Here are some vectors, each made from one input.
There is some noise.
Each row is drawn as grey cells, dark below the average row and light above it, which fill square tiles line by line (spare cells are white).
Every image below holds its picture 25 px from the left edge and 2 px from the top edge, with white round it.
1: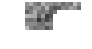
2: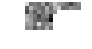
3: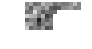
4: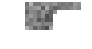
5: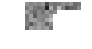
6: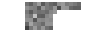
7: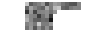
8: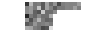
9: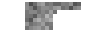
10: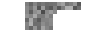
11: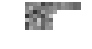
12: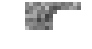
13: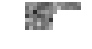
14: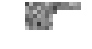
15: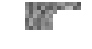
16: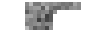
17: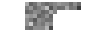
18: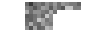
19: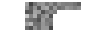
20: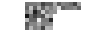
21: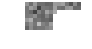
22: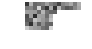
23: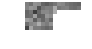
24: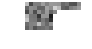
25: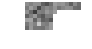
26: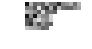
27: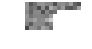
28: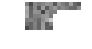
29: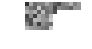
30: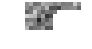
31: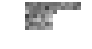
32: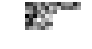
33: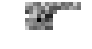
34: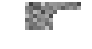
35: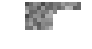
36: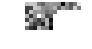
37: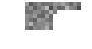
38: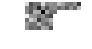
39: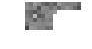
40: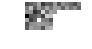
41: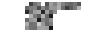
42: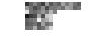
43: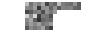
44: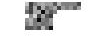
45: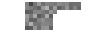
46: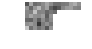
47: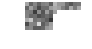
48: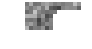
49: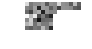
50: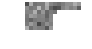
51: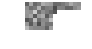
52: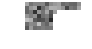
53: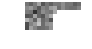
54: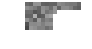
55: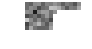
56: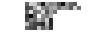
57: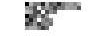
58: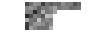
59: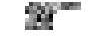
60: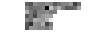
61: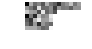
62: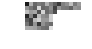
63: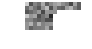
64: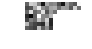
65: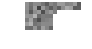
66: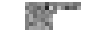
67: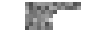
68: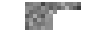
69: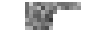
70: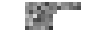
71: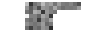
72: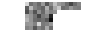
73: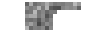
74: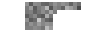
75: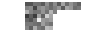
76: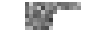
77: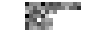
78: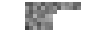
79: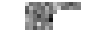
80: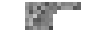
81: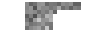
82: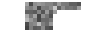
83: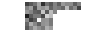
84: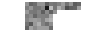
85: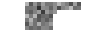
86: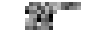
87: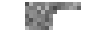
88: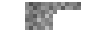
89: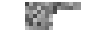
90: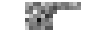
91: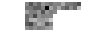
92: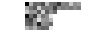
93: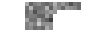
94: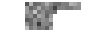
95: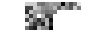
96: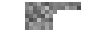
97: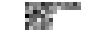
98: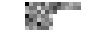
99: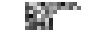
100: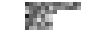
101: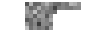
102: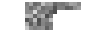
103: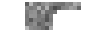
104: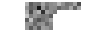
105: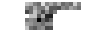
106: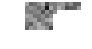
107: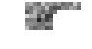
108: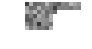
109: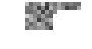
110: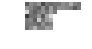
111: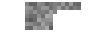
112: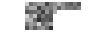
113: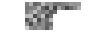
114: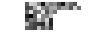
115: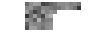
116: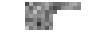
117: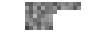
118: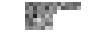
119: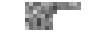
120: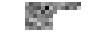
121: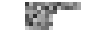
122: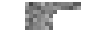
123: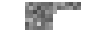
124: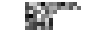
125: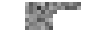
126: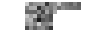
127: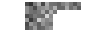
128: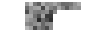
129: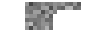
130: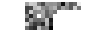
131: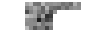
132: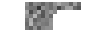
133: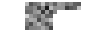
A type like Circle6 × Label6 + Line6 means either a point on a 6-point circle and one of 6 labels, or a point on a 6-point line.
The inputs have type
List3(Line8).
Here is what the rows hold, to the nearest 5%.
All of them are lists of up to three points on an 8-point line: about 5% are empty, 30% hold one, 25% two and 40% three.
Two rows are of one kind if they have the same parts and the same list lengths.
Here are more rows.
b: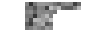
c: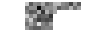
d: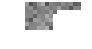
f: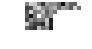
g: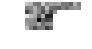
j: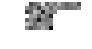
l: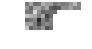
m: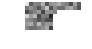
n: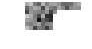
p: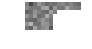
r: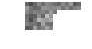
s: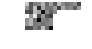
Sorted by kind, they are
b, d, j, m, p, r
c, s
f
g, l, n

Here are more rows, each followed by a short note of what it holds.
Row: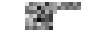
a list of three items
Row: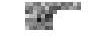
a list of one item
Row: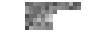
a list of three items
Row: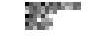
a list of three items
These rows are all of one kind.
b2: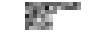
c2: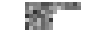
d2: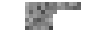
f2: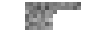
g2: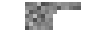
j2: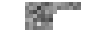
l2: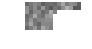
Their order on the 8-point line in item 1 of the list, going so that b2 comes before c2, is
b2, f2, d2, l2, g2, j2, c2.
